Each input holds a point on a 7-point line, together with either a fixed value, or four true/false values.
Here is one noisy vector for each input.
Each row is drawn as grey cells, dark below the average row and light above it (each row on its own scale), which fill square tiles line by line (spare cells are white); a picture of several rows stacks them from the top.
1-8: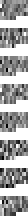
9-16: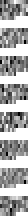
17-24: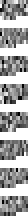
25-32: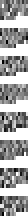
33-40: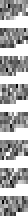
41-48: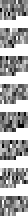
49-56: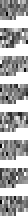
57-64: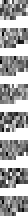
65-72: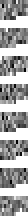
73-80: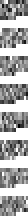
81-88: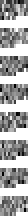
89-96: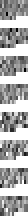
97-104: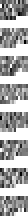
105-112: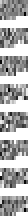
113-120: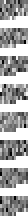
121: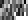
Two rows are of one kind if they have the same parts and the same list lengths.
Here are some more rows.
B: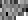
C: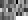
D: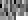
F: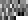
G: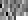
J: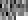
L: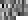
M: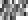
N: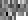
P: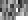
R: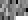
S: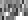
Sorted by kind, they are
B, D, G, J, N
C, F, L, M, P, R, S

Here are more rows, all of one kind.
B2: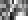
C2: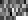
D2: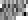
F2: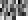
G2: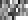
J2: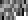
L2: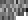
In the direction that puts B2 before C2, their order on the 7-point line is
D2, B2, G2, F2, J2, C2, L2.
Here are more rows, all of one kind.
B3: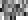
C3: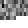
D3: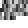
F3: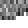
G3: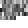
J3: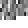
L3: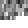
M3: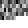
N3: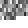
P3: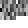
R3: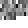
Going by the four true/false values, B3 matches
J3, N3, P3 and R3.
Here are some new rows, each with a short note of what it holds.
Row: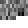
a point on a 7-point line and four true/false values
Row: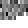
a point on a 7-point line
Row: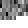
a point on a 7-point line
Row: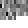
a point on a 7-point line
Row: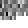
a point on a 7-point line
